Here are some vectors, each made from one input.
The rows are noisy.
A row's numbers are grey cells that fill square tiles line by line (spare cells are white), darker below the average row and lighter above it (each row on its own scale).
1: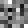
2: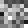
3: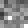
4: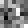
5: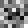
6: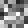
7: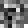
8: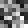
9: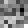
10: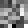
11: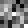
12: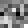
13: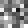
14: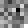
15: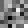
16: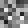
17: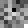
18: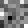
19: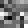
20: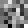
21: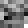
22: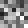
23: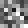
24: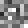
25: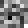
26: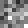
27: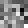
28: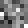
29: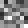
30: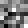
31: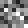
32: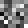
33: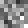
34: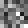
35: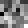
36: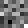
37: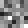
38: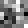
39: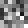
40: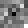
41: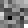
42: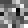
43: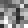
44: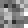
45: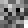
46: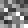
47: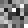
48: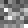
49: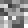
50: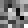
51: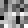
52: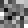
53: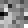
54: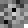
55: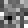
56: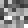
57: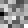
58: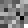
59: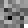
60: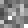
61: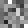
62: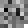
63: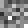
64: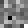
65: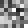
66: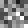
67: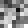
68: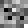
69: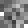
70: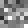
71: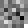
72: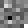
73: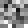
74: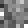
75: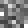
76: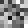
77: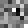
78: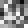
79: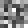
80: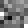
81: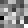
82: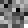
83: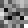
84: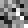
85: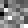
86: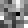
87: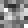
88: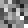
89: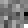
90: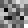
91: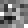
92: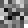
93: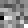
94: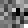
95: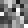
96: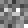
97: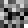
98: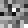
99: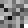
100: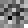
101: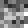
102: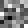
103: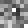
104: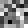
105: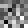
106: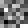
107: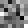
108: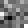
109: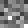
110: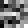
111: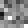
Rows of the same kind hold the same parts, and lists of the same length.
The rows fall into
2 kinds.
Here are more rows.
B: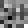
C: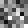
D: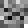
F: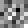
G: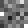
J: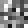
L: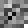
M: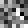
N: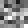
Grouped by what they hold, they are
B, D, J, L
C, F, G, M, N

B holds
one of 5 labels.
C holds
one of 11 labels and a true/false value.
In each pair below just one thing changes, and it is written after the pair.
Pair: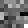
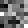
the true/false value
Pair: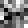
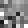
the true/false value
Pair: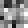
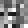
the true/false value
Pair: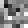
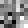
the label
